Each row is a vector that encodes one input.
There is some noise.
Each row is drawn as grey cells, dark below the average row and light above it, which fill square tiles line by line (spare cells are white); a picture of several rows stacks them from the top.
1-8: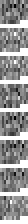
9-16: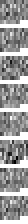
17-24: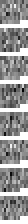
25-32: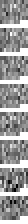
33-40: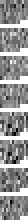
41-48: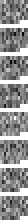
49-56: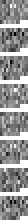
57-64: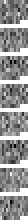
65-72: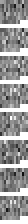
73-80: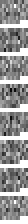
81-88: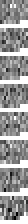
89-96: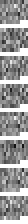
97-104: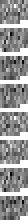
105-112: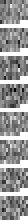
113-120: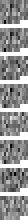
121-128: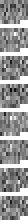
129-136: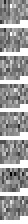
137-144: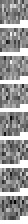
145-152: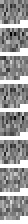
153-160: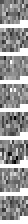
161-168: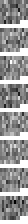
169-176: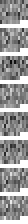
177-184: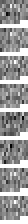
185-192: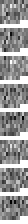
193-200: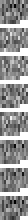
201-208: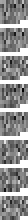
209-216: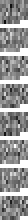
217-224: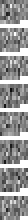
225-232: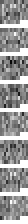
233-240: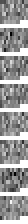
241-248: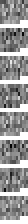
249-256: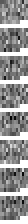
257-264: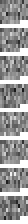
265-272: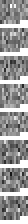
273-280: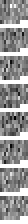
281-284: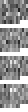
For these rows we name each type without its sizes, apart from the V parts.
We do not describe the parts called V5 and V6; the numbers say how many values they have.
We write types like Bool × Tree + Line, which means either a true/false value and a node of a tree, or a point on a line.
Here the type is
Bool × V5 × V6 + Circle + Unit.
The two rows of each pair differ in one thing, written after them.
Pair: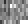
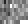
the true/false value
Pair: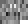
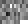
the true/false value
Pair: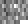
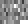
the true/false value
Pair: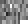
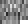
the true/false value
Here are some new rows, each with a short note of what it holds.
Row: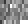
a true/false value, a value of V5 and a value of V6
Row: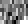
a fixed value
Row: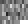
a true/false value, a value of V5 and a value of V6
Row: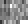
a true/false value, a value of V5 and a value of V6
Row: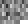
a true/false value, a value of V5 and a value of V6
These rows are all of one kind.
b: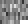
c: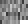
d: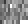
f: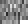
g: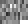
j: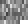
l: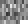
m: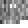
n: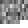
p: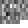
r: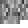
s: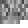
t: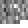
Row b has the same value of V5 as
m and t.
